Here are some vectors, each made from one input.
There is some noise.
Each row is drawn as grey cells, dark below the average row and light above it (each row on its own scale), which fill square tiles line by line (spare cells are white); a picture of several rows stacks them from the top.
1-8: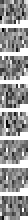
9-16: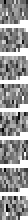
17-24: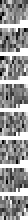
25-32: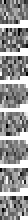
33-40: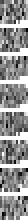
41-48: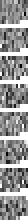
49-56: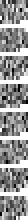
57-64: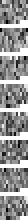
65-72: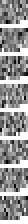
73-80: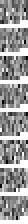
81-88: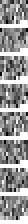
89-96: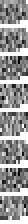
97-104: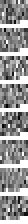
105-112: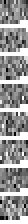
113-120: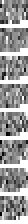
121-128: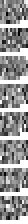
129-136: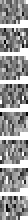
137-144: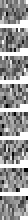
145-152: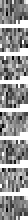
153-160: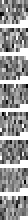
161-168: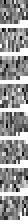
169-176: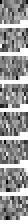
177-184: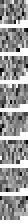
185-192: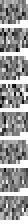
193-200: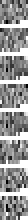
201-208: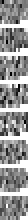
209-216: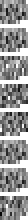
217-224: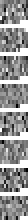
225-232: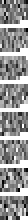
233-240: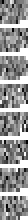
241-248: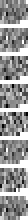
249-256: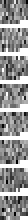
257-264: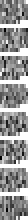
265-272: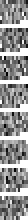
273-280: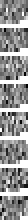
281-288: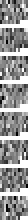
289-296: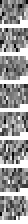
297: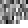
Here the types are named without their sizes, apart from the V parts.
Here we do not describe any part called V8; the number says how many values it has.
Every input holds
a value of V8, together with a list of points on a circle.
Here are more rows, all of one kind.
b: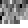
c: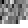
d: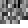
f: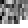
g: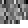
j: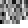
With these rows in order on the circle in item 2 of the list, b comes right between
f and g.
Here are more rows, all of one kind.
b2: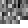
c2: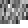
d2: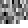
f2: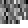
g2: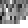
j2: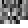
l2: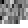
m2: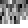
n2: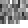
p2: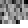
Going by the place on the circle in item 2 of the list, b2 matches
c2 and l2.
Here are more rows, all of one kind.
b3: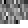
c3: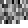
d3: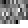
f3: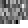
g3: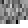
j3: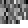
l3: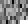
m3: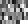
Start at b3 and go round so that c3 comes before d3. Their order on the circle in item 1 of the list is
b3, j3, c3, m3, d3, g3, f3, l3.
